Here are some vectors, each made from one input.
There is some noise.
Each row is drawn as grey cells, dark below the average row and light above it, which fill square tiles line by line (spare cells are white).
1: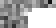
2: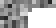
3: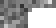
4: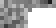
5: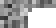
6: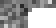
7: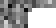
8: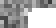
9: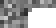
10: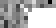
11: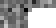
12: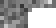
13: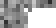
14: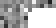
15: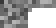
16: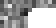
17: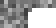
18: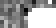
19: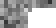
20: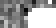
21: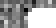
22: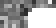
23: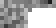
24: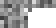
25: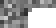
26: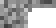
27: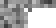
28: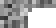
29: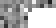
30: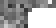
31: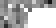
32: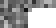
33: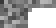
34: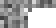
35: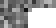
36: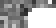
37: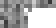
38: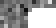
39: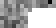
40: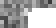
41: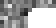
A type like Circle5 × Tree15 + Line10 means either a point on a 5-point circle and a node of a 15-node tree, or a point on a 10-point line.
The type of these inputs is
Bool × Line4 × Line4.
